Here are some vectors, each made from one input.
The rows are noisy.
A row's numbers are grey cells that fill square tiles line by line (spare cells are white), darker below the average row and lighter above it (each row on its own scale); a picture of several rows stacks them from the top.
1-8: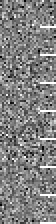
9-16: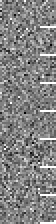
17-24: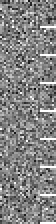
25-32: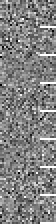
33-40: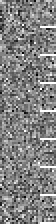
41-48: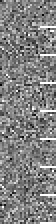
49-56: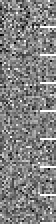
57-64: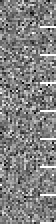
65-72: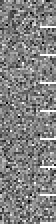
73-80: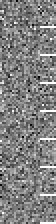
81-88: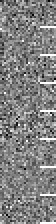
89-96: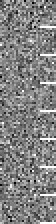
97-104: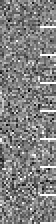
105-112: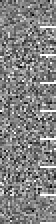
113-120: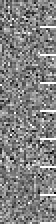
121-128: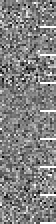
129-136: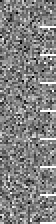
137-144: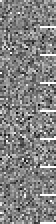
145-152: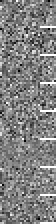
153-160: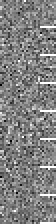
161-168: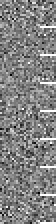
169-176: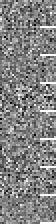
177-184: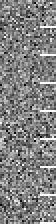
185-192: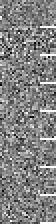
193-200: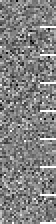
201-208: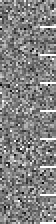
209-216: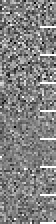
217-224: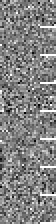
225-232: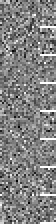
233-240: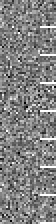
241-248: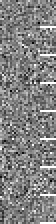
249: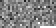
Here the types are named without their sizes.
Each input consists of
a point on a circle, a point on a line and a node of each of two trees, together with either a fixed value, or a node of a tree.
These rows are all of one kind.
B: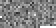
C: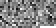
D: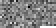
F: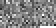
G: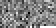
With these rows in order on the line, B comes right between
C and G.
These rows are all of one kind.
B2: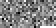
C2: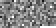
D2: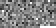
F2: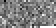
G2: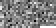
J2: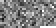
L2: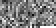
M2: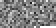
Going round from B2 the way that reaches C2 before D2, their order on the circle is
B2, L2, C2, D2, G2, J2, F2, M2.
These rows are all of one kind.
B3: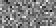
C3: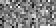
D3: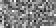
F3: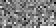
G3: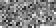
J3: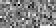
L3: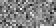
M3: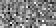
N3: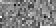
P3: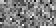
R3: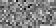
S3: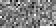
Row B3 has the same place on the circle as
J3 and S3.
